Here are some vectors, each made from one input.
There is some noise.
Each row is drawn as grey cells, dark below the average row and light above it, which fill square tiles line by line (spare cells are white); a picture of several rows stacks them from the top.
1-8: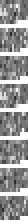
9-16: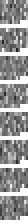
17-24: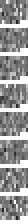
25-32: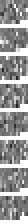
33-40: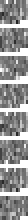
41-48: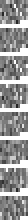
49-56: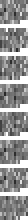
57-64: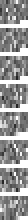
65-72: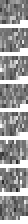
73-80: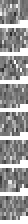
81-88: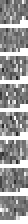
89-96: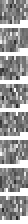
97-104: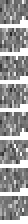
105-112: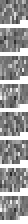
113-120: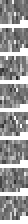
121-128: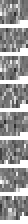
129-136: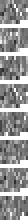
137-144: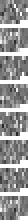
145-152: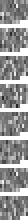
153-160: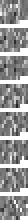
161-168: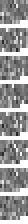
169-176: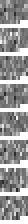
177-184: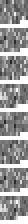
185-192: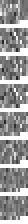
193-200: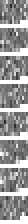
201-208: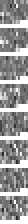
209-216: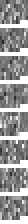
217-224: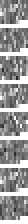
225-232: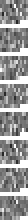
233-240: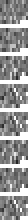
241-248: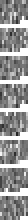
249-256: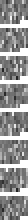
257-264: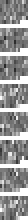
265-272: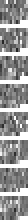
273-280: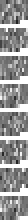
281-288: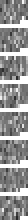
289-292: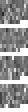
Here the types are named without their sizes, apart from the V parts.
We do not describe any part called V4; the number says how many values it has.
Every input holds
either a point on a circle, or a point on a line and a value of V4.
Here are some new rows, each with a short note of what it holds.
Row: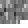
a point on a circle
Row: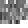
a point on a circle
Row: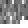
a point on a line and a value of V4
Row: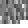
a point on a line and a value of V4
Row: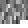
a point on a line and a value of V4
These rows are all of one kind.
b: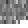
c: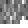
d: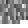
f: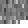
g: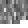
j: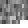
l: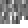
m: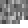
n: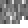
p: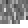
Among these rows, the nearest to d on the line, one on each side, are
f and j.
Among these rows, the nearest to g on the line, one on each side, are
c and p.
